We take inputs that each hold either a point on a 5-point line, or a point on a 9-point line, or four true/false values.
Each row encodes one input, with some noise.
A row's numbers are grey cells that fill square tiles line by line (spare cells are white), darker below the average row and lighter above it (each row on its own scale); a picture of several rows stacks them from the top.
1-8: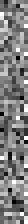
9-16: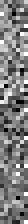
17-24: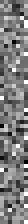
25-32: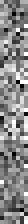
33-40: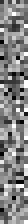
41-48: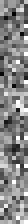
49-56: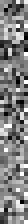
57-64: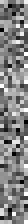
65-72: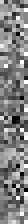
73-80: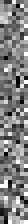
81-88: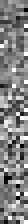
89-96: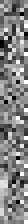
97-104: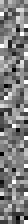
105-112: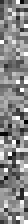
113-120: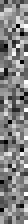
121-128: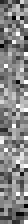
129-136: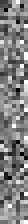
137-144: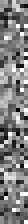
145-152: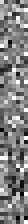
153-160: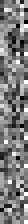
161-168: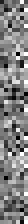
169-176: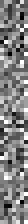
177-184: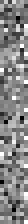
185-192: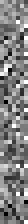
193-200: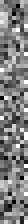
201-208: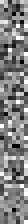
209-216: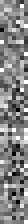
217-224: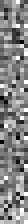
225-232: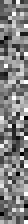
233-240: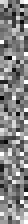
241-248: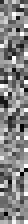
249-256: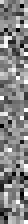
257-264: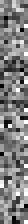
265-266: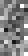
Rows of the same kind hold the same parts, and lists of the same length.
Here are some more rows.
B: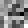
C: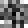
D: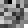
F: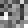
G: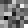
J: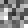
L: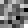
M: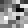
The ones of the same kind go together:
B
C, F, J, L
D, G, M

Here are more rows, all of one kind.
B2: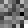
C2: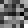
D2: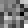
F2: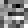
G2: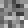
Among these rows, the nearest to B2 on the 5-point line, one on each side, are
C2 and G2.
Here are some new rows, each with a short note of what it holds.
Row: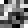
a point on a 9-point line
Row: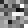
four true/false values
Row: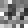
a point on a 9-point line
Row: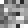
four true/false values
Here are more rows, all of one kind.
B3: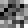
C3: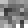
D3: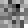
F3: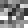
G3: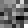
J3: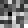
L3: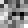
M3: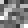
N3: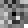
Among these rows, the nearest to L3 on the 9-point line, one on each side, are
F3 and N3.
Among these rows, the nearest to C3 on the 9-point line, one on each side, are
B3 and N3.
